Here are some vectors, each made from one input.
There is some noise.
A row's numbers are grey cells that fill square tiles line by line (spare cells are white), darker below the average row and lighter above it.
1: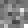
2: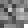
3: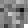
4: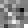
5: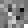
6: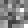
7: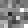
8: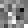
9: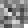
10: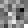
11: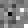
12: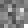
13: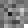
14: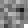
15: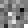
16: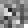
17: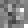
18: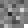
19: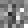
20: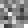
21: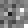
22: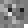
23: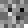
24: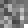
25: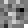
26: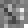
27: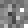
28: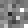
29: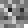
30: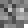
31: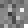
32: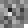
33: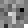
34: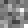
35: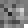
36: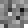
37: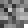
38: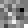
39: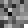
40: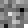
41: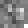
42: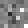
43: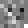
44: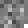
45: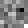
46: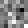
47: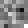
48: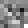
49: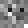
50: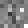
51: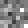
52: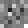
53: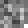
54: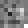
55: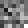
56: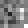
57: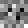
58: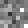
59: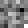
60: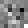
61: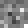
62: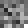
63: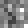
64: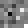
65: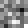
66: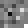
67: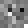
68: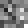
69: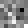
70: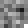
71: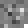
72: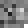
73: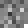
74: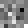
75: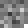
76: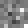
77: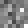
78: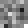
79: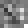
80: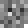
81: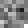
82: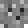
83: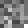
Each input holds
a point on a 4-point line, together with either a point on a 4-point line, or a point on a 5-point line.
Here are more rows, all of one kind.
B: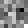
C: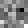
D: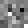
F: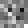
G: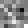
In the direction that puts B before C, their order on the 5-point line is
D, F, G, B, C.
